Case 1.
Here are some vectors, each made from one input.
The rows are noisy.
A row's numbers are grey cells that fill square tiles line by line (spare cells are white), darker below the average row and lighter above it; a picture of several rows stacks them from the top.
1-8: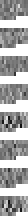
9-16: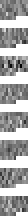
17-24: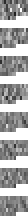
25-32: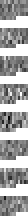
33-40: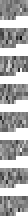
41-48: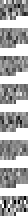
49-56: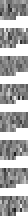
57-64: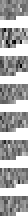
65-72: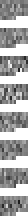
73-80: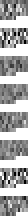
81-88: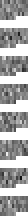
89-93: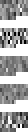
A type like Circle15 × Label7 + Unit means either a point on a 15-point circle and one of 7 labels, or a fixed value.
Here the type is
Bool × Label8 + Unit.
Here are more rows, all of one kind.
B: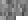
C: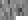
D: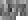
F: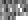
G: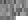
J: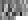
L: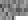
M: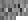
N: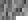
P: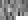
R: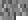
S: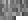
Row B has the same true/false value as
D, F, R and S.
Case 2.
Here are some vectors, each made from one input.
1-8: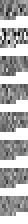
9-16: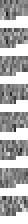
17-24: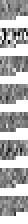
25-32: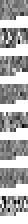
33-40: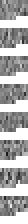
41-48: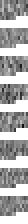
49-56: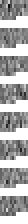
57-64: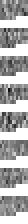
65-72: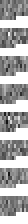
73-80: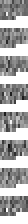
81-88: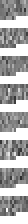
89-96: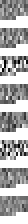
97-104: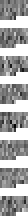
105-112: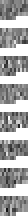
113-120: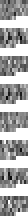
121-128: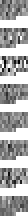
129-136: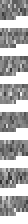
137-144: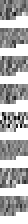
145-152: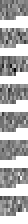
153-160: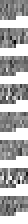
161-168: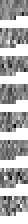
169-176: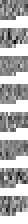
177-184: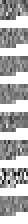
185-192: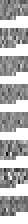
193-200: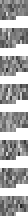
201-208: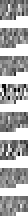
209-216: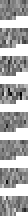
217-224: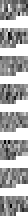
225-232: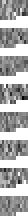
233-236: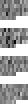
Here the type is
Bool × Label9 + Unit.
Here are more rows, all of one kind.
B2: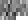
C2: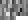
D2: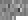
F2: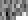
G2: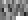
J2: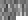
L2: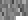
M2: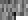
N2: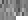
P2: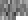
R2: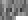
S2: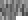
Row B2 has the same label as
J2, P2 and S2.
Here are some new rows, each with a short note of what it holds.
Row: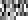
a fixed value
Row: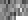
one of 9 labels and a true/false value
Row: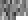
one of 9 labels and a true/false value
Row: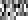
a fixed value
